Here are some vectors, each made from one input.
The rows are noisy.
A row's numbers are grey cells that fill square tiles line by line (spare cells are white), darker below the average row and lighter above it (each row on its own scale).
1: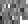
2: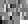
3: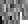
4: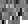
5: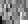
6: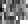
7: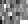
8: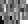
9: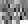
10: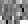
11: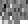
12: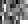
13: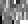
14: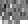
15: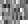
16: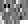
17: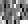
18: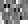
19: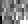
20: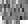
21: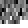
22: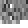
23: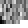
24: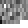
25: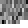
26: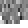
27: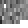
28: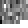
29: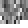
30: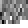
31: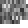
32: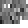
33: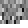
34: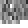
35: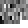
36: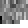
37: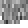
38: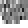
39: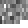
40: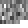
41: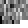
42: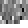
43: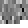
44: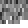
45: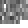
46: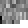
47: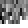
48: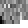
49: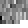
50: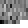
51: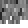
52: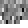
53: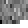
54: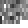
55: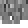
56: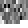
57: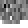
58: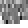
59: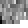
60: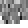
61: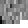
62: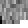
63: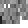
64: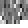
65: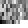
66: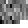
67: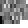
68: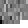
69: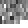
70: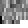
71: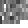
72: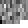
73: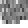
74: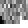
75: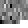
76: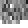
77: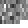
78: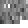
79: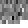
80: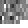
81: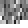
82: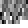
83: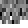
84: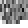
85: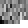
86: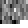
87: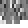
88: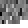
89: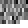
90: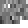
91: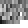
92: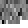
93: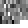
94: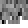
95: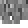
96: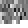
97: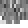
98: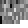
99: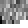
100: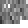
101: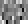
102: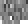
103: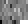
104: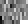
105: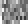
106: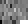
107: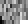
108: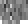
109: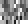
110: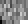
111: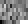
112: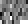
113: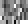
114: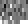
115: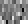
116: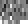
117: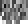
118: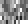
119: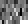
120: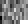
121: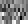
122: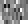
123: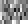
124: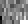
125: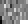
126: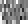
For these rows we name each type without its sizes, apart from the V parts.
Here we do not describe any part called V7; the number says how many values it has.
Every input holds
a true/false value, together with either a node of a tree, or a value of V7.
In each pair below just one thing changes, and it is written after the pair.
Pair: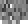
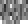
the value of V7
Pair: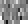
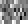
the value of V7
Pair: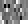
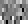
the value of V7
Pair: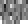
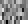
the true/false value
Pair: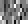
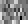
the value of V7
